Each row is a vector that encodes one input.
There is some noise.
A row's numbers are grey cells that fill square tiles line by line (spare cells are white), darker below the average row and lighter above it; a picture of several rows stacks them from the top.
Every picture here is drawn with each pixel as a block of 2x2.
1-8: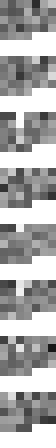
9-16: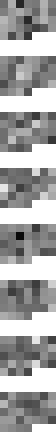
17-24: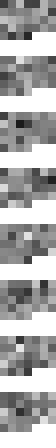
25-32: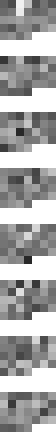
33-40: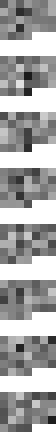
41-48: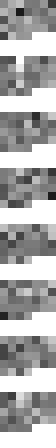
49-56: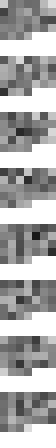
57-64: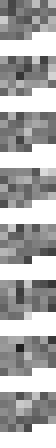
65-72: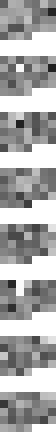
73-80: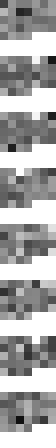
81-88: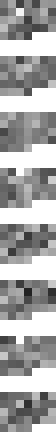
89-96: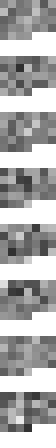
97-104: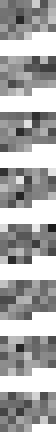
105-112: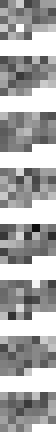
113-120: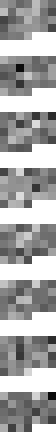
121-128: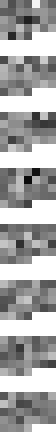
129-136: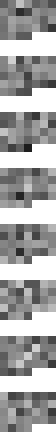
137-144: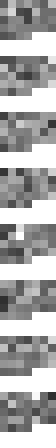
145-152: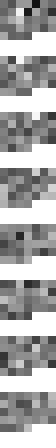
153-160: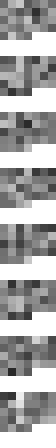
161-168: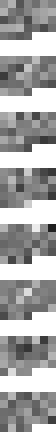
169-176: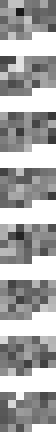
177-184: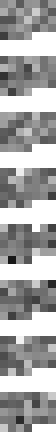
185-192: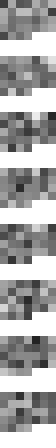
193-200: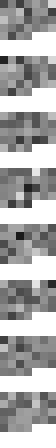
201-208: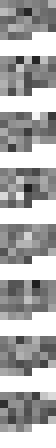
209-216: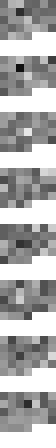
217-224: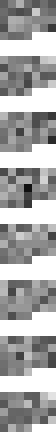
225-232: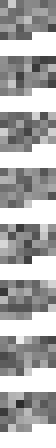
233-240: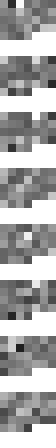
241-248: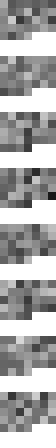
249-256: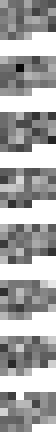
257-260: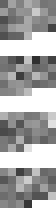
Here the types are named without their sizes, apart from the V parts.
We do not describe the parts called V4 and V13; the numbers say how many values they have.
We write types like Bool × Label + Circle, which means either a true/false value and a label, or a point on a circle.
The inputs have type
Label × (Label × V4 + V13).
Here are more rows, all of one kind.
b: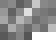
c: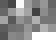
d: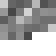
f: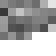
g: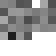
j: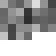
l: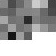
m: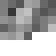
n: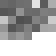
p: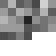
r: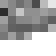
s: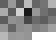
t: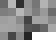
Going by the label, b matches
d and m.
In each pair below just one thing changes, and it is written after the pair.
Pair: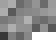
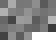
the value of V4
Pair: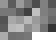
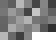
one of the two labels
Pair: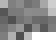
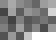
the value of V4
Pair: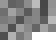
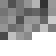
the value of V4
